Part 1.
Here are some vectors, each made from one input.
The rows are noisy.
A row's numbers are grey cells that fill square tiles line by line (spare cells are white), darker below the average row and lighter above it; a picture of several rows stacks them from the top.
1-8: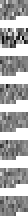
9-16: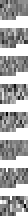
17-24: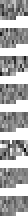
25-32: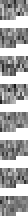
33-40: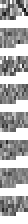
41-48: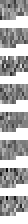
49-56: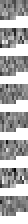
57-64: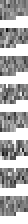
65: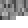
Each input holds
a list of up to two points on a 5-point line.
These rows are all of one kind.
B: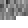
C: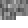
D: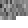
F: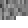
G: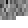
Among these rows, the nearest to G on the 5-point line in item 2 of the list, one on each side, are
C and D.
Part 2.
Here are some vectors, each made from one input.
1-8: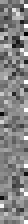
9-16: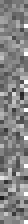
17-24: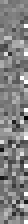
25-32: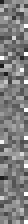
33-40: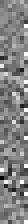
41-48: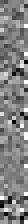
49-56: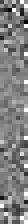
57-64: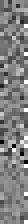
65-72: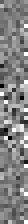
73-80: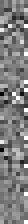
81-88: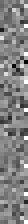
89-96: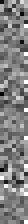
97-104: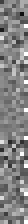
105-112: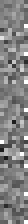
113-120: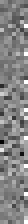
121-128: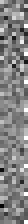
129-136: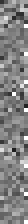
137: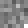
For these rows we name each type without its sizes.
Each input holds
either a point on a line, or a node of a tree.
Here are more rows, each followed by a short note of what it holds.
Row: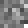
a node of a tree
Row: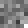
a point on a line
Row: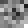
a node of a tree
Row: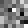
a node of a tree
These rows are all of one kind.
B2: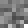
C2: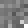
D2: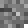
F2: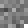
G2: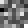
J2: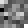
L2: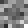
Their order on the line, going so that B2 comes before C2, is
D2, G2, J2, F2, B2, C2, L2.
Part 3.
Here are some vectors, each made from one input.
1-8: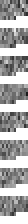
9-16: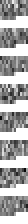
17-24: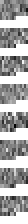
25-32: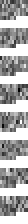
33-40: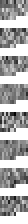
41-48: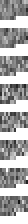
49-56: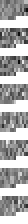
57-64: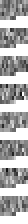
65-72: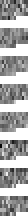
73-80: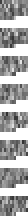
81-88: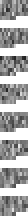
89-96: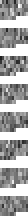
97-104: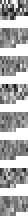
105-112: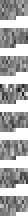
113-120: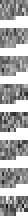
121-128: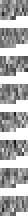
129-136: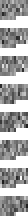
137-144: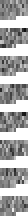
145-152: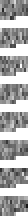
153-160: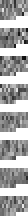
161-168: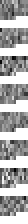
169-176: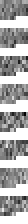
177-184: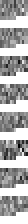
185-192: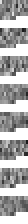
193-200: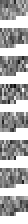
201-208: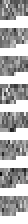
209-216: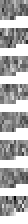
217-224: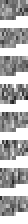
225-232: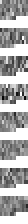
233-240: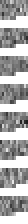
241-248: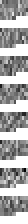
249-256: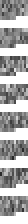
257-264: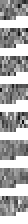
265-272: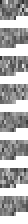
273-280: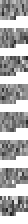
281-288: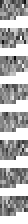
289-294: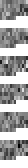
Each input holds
either one of 7 labels, or three true/false values.
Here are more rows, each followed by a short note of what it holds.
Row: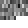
one of 7 labels
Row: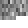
three true/false values
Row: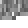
three true/false values
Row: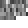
one of 7 labels
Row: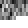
one of 7 labels
